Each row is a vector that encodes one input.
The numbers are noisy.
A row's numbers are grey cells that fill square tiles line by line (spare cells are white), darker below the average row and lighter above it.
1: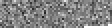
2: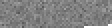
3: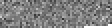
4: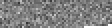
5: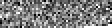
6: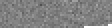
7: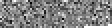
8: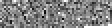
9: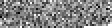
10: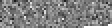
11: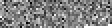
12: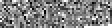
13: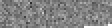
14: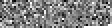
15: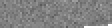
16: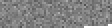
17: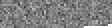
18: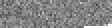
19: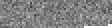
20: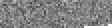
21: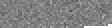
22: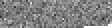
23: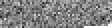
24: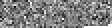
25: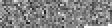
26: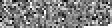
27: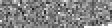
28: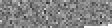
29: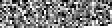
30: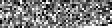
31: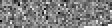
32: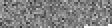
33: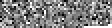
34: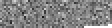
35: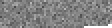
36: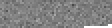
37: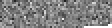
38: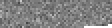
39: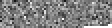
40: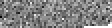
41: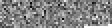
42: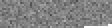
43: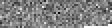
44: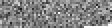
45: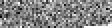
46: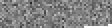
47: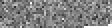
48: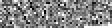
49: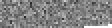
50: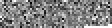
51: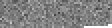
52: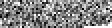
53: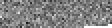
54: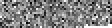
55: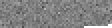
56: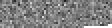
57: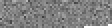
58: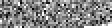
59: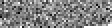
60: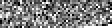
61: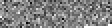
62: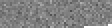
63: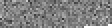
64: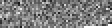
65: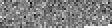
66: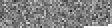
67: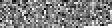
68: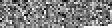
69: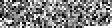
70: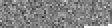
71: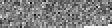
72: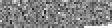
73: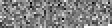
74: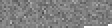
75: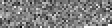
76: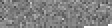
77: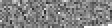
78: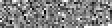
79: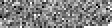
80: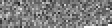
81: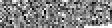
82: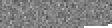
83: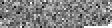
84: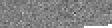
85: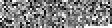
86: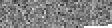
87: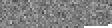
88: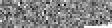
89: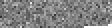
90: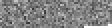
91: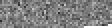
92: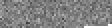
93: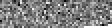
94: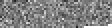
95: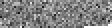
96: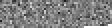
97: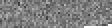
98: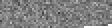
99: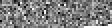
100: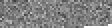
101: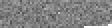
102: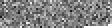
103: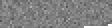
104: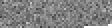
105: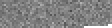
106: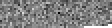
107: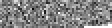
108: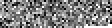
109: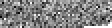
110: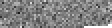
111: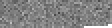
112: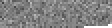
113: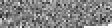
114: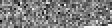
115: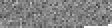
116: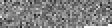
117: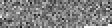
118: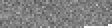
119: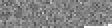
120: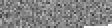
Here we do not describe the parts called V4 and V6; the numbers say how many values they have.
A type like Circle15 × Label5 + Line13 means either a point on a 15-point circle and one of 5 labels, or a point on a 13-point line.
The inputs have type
((Bool × Bool × Bool + Unit) × Line5 + V6) × V4.
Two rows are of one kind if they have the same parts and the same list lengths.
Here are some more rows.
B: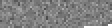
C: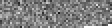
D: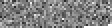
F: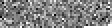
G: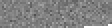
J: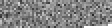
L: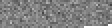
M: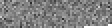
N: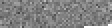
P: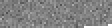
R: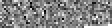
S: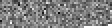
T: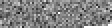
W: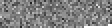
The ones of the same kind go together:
B, C, N, S, T
D, L, M, W
F, G, J, P, R

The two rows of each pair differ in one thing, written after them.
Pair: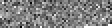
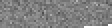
the value of V4
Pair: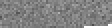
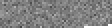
one of the three true/false values
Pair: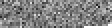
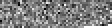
the place on the 5-point line
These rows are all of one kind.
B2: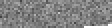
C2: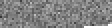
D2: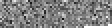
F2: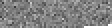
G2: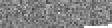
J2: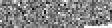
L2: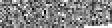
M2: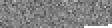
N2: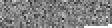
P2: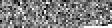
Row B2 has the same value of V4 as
C2, G2, L2 and P2.
